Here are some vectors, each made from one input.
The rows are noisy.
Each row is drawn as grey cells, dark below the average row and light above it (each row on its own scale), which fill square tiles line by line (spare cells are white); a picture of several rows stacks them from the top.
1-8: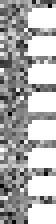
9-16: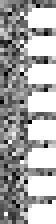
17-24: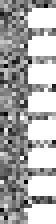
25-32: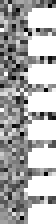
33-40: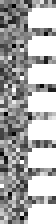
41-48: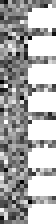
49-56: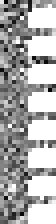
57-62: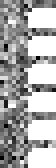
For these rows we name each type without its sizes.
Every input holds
a point on a line.
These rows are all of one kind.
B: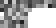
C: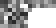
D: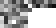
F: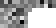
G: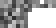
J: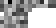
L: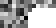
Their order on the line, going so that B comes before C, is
F, D, B, J, L, G, C.
